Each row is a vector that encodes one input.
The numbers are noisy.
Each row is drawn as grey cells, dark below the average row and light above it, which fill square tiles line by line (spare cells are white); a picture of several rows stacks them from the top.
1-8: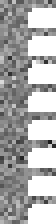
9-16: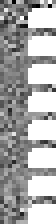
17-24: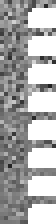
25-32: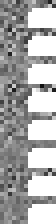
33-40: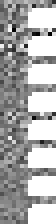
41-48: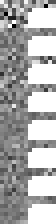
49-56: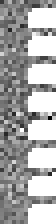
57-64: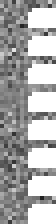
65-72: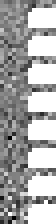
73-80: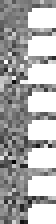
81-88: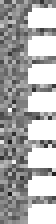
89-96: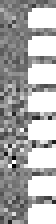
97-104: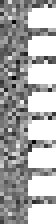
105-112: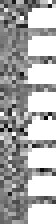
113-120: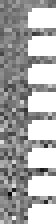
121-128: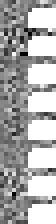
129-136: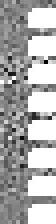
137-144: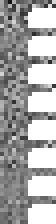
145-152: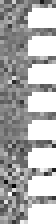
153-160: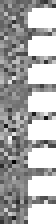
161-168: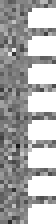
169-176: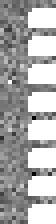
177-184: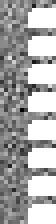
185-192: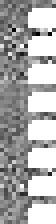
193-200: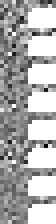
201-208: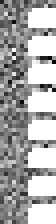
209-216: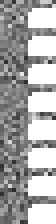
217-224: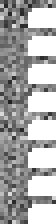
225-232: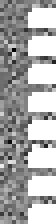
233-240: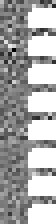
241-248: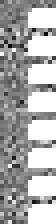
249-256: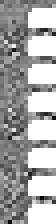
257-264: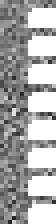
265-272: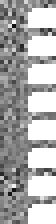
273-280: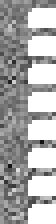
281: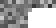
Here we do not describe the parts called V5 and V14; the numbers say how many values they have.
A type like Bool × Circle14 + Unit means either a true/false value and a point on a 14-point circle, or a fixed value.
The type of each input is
Label7 × Line6 + V5 × V14.
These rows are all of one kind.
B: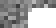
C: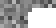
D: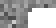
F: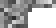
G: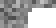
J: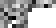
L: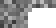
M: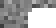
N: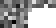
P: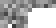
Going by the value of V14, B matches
D, F, M and N.
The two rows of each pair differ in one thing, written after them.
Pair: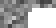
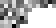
the label
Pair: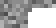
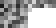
the label
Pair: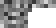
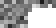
the label
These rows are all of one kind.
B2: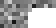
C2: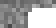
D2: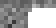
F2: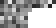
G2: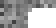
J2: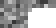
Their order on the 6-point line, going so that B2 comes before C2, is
J2, B2, G2, F2, C2, D2.
